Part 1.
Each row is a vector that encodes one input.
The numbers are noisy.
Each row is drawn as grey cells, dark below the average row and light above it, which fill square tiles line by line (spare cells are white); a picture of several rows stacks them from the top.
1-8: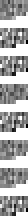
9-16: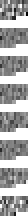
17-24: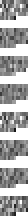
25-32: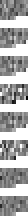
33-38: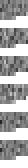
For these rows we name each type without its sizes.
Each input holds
a point on a line and a true/false value.
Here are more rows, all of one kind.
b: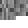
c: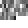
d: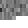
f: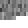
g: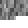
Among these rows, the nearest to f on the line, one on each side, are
c and d.
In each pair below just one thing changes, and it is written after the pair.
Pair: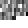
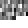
the place on the line
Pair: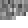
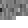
the place on the line
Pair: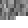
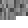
the place on the line
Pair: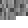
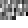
the true/false value
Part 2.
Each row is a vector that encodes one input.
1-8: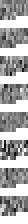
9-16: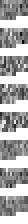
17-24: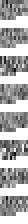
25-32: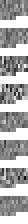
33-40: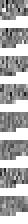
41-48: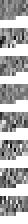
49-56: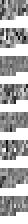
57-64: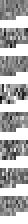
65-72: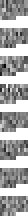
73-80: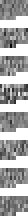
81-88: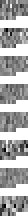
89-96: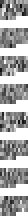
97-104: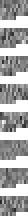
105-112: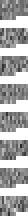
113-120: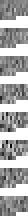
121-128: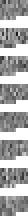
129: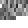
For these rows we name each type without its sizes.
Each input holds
a point on each of two lines, together with either a fixed value, or a node of a tree.
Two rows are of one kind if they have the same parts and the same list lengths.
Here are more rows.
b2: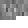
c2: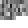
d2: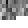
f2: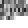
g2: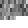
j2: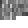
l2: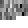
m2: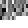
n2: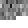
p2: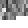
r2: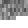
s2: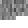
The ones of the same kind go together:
b2, c2, d2, f2, g2, j2, m2, n2, p2, r2, s2
l2

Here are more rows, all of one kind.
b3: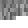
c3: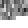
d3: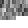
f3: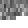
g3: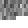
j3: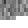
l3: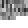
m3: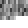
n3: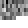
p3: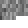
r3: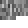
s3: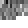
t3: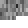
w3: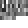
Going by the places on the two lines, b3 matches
g3, j3, m3 and w3.
